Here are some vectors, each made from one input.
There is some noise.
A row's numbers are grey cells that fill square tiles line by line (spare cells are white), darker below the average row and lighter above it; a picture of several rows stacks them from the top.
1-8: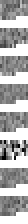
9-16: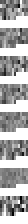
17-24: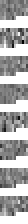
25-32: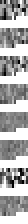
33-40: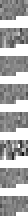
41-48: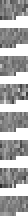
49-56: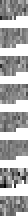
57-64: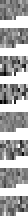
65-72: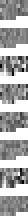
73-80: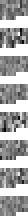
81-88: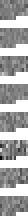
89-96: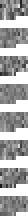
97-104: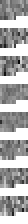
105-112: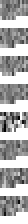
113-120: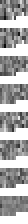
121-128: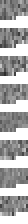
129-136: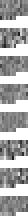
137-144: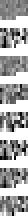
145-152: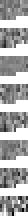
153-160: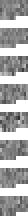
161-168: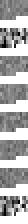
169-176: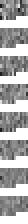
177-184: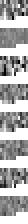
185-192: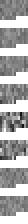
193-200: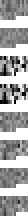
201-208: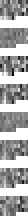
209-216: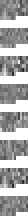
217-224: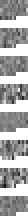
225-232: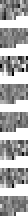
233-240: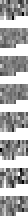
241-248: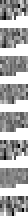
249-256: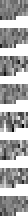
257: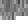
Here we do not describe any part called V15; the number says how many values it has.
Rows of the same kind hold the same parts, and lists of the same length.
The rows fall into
2 kinds.
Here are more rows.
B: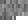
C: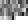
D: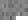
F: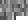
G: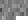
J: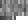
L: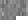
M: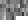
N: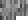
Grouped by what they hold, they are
B, C, D, F, G, J, N
L, M

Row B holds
a point on a 9-point line and a value of V15.
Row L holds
a point on each of two 9-point lines.
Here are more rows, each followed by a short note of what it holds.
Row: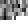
a point on each of two 9-point lines
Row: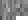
a point on a 9-point line and a value of V15
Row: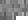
a point on a 9-point line and a value of V15
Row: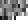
a point on each of two 9-point lines
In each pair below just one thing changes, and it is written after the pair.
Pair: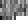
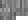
the value of V15
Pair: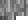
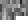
the place on the 9-point line
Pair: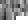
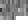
the place on the 9-point line
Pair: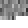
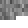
the place on the 9-point line
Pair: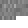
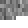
the value of V15
